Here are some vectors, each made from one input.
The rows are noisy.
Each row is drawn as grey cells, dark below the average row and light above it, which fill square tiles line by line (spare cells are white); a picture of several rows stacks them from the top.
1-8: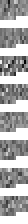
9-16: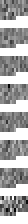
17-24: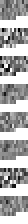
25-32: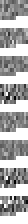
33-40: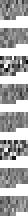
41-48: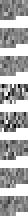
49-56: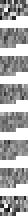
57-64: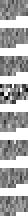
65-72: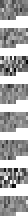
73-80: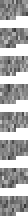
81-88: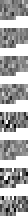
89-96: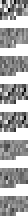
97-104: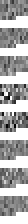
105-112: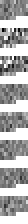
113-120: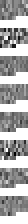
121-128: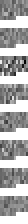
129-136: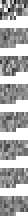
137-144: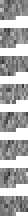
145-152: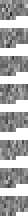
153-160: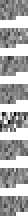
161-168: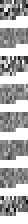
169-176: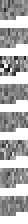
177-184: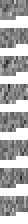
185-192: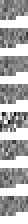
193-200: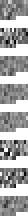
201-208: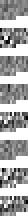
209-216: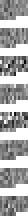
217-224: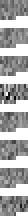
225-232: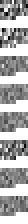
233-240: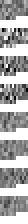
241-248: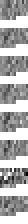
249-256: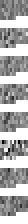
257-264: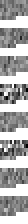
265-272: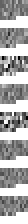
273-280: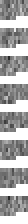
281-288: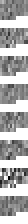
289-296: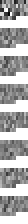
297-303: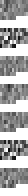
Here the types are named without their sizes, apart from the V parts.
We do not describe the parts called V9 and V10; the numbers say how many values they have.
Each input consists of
either a point on a circle, a point on each of three lines and a value of V10, or a value of V9.
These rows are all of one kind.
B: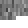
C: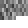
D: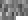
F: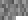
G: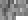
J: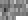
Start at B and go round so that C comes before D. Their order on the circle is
B, C, J, F, G, D.
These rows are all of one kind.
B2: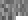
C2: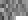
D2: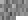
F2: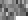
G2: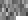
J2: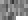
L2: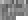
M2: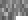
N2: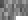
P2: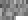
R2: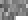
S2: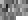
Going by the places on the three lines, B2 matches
C2 and M2.
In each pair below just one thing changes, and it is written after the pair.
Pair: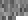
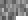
the value of V10
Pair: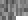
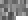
the value of V10
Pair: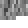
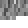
the place on the circle
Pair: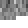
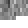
the place on the circle
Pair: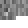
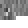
the value of V10
